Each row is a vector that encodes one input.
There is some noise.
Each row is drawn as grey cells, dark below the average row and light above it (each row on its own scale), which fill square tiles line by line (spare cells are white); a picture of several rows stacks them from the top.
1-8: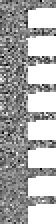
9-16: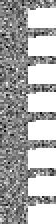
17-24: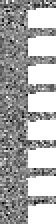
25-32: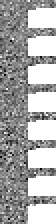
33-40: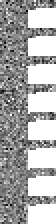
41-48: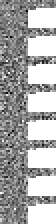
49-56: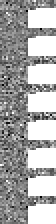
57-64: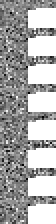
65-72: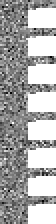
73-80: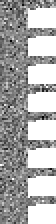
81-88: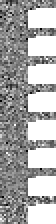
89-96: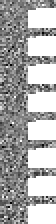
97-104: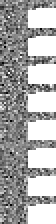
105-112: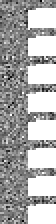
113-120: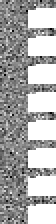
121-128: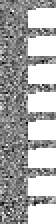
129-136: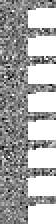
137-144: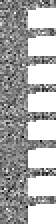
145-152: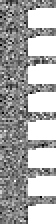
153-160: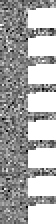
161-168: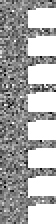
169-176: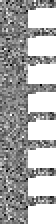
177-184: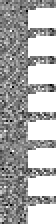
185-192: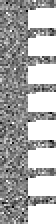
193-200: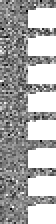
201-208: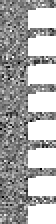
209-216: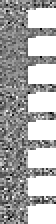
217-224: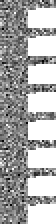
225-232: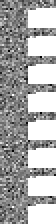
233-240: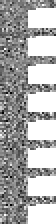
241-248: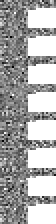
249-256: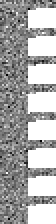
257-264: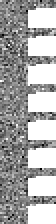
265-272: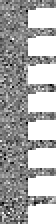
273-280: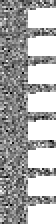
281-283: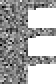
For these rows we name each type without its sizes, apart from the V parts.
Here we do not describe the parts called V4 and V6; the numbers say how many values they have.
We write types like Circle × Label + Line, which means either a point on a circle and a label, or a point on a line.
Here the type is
Bool × Bool × Bool × Bool + (Line + V4) × V6 + Tree.
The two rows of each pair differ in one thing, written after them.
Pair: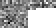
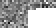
the value of V6
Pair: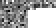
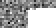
the place on the line
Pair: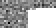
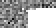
the value of V6
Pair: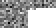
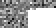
the value of V6
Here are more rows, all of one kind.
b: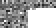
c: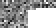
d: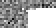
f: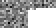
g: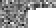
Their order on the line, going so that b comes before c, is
d, f, b, c, g.
